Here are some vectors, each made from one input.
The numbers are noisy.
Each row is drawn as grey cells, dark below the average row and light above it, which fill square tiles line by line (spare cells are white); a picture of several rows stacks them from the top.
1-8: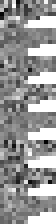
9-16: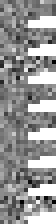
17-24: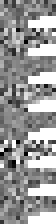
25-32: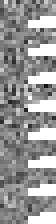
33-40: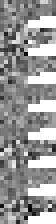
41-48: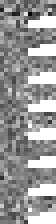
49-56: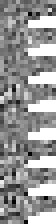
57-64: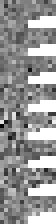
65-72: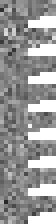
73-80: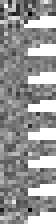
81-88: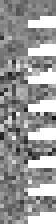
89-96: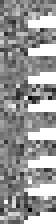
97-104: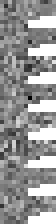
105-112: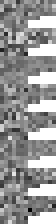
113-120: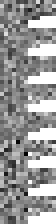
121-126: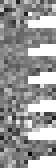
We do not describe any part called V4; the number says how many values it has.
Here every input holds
a value of V4, together with either a point on a 5-point line, or a point on a 6-point line and a true/false value.
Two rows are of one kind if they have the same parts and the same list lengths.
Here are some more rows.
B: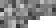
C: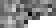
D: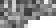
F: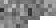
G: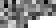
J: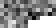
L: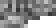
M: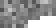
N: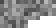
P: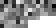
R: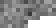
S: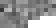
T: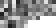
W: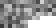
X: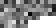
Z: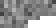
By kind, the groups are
B, D, L, M, N, P, R, T, W, X
C, F, G, J, S, Z

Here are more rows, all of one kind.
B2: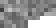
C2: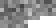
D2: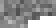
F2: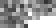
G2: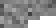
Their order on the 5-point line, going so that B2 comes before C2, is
G2, B2, D2, C2, F2.
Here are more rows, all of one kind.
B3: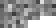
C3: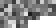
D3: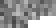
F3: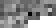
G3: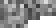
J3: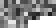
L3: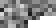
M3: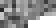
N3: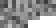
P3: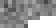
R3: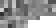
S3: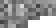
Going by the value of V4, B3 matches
C3, G3 and S3.
